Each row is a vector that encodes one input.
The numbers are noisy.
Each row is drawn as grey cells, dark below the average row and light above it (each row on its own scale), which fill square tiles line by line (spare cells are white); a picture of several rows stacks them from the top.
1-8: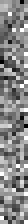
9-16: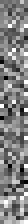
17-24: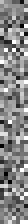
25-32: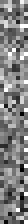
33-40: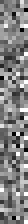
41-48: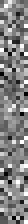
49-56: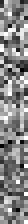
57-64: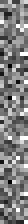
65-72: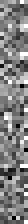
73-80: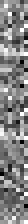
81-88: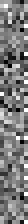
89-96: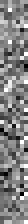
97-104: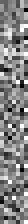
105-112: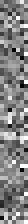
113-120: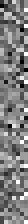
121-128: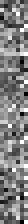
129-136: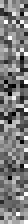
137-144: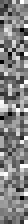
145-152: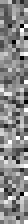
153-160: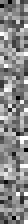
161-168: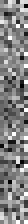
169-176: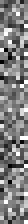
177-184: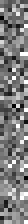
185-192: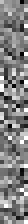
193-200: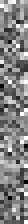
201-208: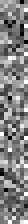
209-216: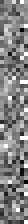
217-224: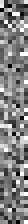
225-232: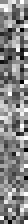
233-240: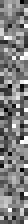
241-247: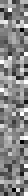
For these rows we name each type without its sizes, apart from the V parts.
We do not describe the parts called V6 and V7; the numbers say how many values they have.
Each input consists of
a true/false value and a value of V7, together with either a point on a line, or a value of V6.
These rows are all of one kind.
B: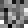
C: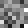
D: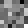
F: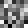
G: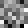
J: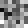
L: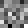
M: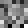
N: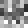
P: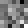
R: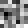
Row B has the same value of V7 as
D, F, J and R.
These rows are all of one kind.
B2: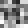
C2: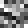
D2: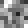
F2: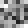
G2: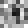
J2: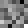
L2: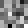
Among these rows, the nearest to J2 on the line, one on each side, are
B2 and L2.
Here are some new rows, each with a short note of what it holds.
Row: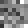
a true/false value, a value of V6 and a value of V7
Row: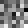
a true/false value, a value of V6 and a value of V7
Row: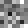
a true/false value, a value of V6 and a value of V7
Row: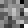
a point on a line, a true/false value and a value of V7
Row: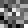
a true/false value, a value of V6 and a value of V7
